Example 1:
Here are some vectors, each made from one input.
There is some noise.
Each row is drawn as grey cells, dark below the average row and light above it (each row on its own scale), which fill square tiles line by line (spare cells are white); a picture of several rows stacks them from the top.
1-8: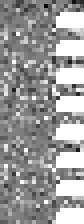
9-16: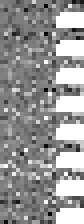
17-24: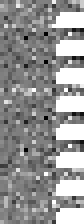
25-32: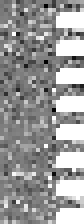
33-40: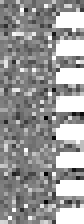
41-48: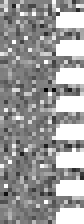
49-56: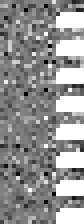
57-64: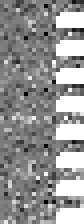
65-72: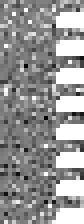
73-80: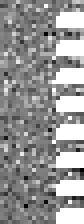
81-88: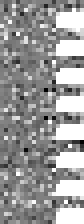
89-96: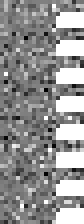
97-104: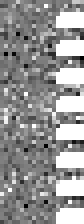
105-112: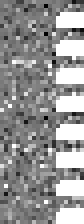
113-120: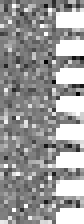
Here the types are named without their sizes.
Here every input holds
a point on a line and a true/false value.
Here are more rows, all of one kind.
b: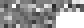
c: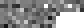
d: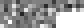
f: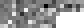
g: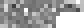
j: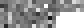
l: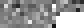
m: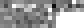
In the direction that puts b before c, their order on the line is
g, l, f, d, m, b, c, j.
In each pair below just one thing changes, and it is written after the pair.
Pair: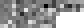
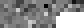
the true/false value
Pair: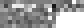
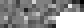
the true/false value
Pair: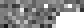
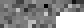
the place on the line
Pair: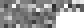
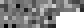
the true/false value
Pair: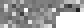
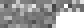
the place on the line
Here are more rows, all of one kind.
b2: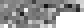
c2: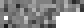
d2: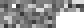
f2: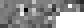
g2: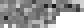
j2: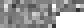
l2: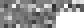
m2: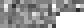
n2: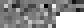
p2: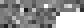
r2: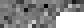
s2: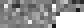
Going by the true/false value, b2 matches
d2, g2 and l2.
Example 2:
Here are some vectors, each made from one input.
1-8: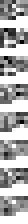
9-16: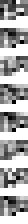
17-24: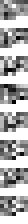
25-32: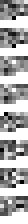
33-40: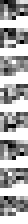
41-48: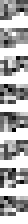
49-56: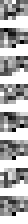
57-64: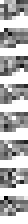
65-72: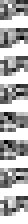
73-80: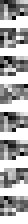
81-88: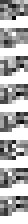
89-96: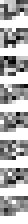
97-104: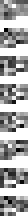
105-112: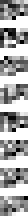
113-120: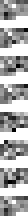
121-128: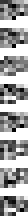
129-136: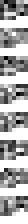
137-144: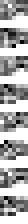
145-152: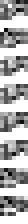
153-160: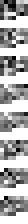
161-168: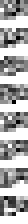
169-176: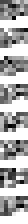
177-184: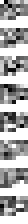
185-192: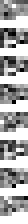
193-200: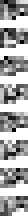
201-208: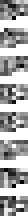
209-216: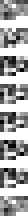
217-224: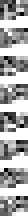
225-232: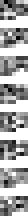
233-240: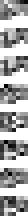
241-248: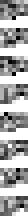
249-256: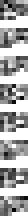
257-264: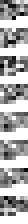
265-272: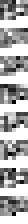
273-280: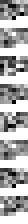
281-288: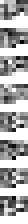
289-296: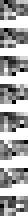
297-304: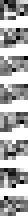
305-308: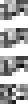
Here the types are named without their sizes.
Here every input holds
a node of a tree and a true/false value.
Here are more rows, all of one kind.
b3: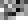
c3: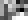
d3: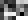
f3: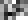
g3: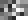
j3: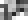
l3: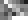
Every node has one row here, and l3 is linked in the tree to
d3 and g3.
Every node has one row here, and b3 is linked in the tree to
d3 and f3.
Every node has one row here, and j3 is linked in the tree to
c3.
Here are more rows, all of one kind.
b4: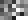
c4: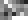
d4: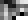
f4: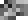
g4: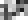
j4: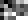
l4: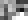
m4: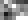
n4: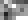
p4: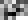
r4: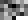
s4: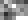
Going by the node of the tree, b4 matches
m4, n4 and s4.
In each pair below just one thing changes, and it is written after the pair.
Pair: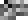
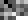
the node of the tree
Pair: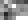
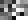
the true/false value
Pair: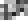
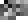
the true/false value
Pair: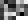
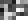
the node of the tree
